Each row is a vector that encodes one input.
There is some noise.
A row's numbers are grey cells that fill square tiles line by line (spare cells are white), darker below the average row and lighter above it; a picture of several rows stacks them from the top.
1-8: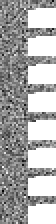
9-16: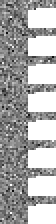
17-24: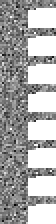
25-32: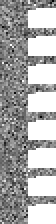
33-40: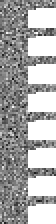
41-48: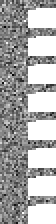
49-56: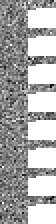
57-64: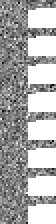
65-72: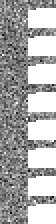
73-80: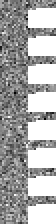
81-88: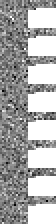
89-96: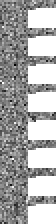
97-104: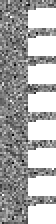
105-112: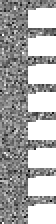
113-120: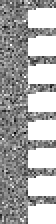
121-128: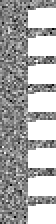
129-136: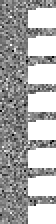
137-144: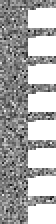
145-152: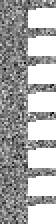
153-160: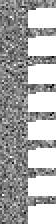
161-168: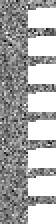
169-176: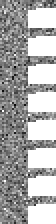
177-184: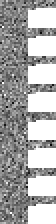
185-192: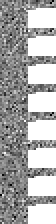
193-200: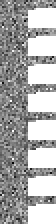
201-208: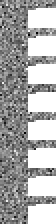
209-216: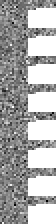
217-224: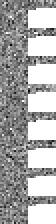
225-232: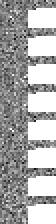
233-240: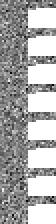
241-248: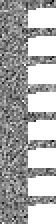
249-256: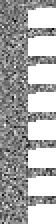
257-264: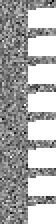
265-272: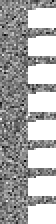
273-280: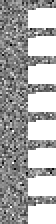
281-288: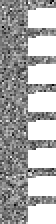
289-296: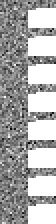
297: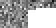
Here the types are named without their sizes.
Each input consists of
a point on a circle, a label and a point on each of two lines.
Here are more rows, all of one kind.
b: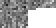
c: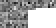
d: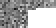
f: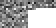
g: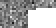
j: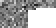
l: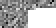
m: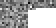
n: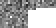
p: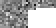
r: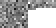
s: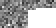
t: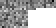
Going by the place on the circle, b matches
c, d and t.
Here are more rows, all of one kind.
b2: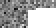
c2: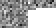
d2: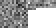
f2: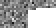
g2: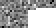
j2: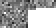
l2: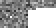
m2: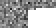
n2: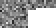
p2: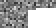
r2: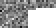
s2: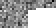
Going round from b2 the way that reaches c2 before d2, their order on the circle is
b2, f2, j2, r2, l2, g2, m2, c2, s2, d2, p2, n2.
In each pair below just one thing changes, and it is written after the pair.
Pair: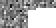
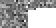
the place on one of the two lines
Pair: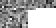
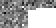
the place on one of the two lines
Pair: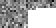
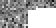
the place on one of the two lines
